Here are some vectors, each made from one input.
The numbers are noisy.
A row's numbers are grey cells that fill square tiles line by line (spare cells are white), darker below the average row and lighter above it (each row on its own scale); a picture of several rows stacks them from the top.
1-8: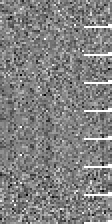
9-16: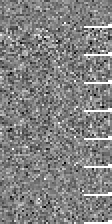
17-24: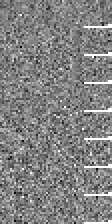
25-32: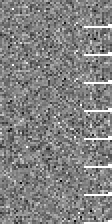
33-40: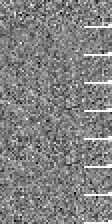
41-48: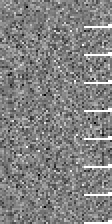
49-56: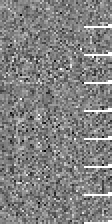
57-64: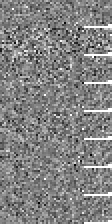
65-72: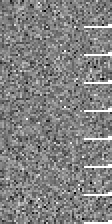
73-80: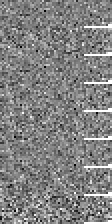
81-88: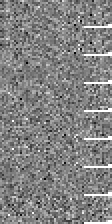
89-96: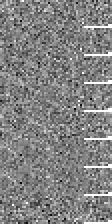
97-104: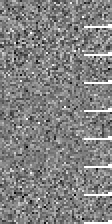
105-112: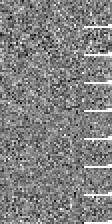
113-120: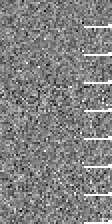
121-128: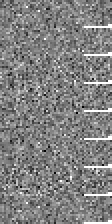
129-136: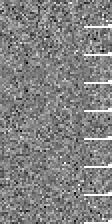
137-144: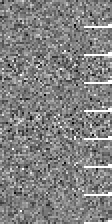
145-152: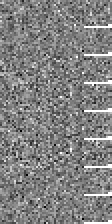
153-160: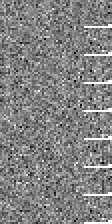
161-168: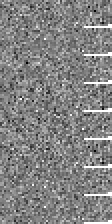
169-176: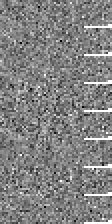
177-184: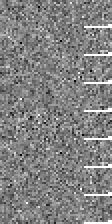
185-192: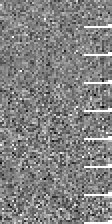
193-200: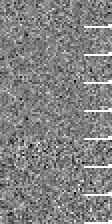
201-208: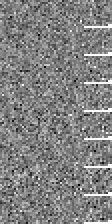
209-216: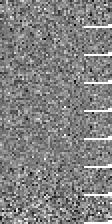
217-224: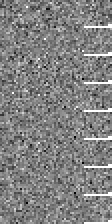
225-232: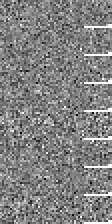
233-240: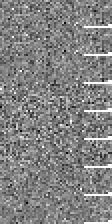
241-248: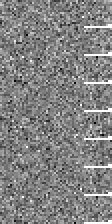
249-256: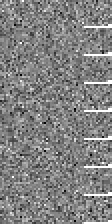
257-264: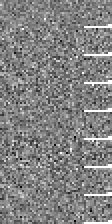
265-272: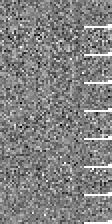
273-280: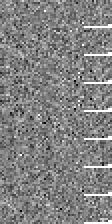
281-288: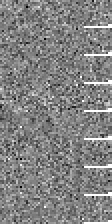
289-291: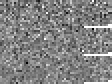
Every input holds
either a node of an 11-node tree, or four true/false values.
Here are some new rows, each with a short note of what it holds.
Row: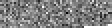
a node of an 11-node tree
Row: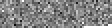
four true/false values
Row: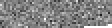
a node of an 11-node tree
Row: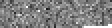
four true/false values
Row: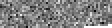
four true/false values
